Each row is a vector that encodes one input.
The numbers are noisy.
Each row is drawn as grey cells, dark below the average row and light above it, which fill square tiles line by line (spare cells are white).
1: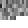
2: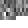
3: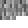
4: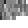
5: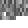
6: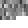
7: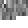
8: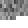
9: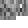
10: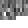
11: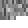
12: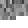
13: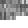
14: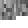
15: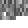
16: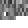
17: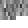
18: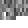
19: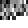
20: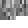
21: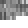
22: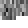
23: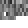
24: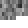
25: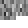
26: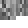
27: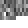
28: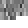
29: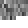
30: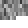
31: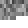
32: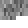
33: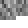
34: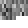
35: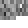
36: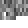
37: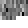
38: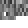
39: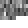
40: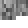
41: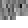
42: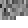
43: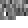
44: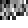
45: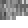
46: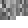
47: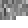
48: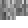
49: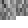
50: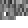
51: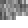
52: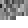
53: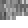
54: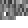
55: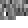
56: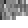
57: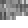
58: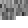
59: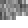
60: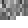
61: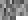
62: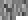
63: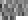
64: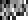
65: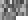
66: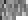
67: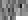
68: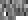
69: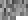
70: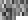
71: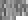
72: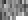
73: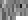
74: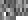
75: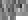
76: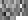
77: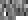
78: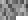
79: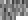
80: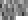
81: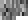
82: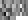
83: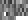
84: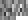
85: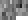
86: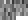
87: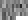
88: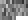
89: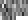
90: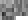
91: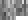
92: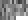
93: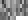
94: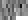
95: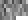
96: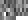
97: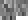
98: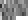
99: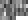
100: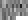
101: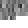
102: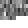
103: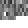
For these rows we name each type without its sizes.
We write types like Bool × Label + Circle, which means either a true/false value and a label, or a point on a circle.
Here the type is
List(Line).
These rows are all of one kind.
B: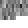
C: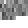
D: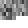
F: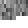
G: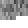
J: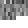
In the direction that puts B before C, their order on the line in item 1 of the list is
J, G, B, C, F, D.
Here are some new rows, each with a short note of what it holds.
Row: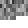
a list of three items
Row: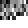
the empty list
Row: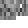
a list of two items
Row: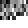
the empty list
